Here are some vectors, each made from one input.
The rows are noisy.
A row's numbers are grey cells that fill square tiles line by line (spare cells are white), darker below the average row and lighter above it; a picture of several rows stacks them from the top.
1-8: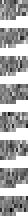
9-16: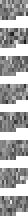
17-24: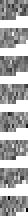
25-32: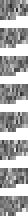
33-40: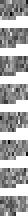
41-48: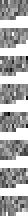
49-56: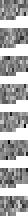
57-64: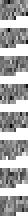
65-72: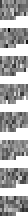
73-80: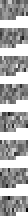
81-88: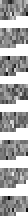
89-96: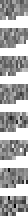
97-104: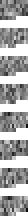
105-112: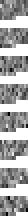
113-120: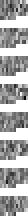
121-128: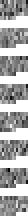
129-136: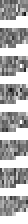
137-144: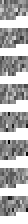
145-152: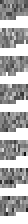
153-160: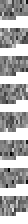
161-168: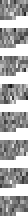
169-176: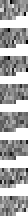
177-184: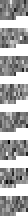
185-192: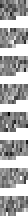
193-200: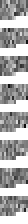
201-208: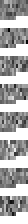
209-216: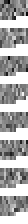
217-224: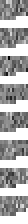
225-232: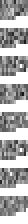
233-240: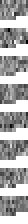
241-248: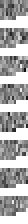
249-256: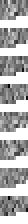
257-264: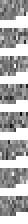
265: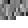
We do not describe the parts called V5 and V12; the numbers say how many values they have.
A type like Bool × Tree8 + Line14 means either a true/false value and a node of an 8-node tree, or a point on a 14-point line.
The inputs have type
(Bool × Bool × Bool × Bool × (Tree7 + V5) + Unit) × V12.
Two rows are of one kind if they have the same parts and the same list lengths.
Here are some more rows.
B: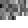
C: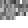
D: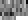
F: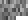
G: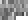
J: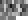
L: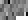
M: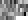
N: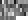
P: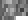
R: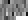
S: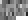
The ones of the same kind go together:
B, F, R, S
C, D, G, L, P
J, M, N

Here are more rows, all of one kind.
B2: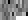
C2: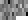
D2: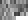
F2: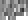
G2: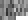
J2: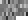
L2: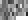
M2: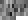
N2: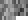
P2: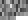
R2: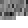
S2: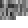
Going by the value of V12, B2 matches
C2 and L2.
